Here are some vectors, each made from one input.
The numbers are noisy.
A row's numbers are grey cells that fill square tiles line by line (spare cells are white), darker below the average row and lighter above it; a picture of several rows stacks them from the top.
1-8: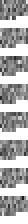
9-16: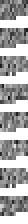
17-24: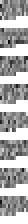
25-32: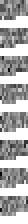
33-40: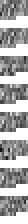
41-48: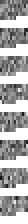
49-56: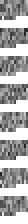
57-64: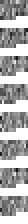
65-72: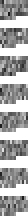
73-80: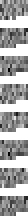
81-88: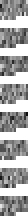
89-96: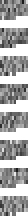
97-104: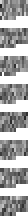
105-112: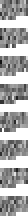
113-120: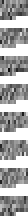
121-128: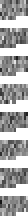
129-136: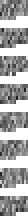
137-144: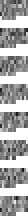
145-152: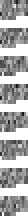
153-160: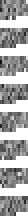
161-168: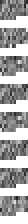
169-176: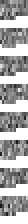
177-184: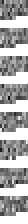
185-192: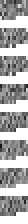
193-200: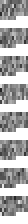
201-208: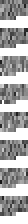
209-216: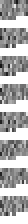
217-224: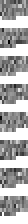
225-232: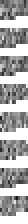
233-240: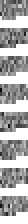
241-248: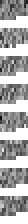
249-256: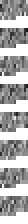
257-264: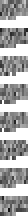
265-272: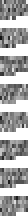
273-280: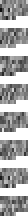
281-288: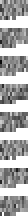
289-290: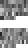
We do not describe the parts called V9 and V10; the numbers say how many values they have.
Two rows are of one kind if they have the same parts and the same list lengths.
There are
3 kinds of row.
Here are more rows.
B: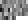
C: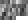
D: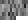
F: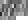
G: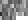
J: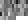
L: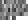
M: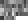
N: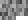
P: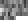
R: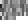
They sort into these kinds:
B, L, R
C, D, M, P
F, G, J, N

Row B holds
a value of V10.
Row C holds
a point on a 5-point line and a value of V9.
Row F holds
a point on a 12-point line.
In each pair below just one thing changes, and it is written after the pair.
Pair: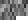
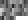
the place on the 5-point line
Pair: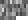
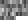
the place on the 5-point line
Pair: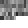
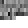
the place on the 5-point line
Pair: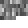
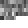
the place on the 5-point line
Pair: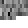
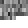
the value of V9
